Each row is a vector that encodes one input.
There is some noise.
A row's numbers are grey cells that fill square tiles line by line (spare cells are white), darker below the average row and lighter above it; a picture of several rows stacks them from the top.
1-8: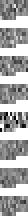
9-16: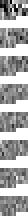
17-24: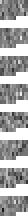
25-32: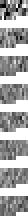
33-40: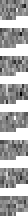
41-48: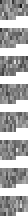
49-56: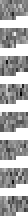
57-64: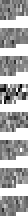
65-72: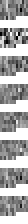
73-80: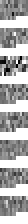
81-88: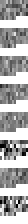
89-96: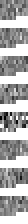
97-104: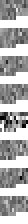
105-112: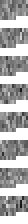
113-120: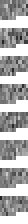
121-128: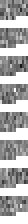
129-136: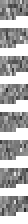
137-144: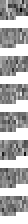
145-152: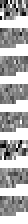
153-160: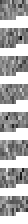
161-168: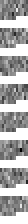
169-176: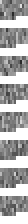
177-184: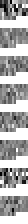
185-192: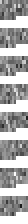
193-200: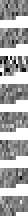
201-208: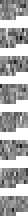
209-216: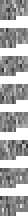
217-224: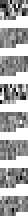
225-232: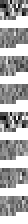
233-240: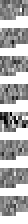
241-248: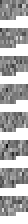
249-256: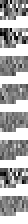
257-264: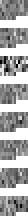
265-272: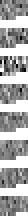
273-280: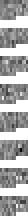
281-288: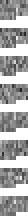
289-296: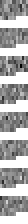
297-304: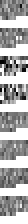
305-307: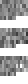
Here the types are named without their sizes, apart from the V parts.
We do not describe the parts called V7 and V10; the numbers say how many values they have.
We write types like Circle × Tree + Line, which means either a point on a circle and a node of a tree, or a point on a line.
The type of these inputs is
(Circle + V10) × Line × List(V7) + Tree.
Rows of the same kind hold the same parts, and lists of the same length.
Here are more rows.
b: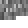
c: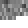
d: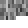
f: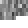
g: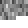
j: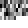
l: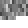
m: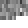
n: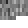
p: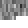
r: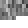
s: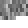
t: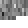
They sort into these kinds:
b, f
c, m
d, r
g, l, s
j
n, p
t

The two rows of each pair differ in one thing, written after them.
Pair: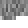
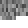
the place on the circle
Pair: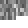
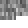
the value of V7 in item 1 of the list
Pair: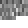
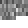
the place on the circle
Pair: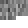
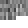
the value of V7 in item 2 of the list
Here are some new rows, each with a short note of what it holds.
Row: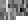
a point on a line and a value of V10, together with the empty list
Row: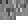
a point on a circle and a point on a line, together with a list of two items
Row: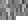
a point on a line and a value of V10, together with the empty list
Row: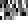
a node of a tree
